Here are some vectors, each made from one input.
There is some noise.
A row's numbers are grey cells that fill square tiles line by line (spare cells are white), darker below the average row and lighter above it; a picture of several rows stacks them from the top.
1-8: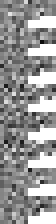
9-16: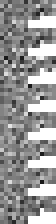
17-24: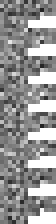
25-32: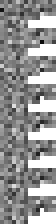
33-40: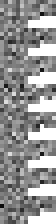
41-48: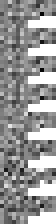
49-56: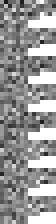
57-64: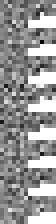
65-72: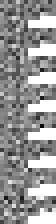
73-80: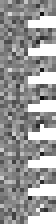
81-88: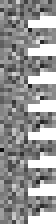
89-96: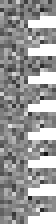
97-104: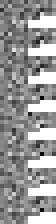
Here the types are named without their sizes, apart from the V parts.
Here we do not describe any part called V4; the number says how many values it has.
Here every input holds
either a true/false value and three values of V4, or a list of points on a line.
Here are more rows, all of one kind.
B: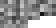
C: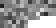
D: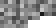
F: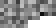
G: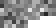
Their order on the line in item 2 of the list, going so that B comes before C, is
B, D, F, G, C.
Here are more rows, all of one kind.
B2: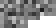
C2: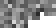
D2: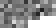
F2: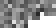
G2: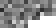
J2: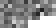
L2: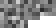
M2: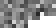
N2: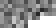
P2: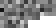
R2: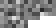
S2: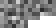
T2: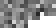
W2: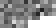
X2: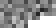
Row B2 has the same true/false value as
L2, P2, R2 and S2.
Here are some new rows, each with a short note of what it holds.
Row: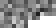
a true/false value and three values of V4
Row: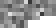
a list of one item
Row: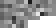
a list of one item
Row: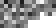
the empty list
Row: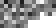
the empty list
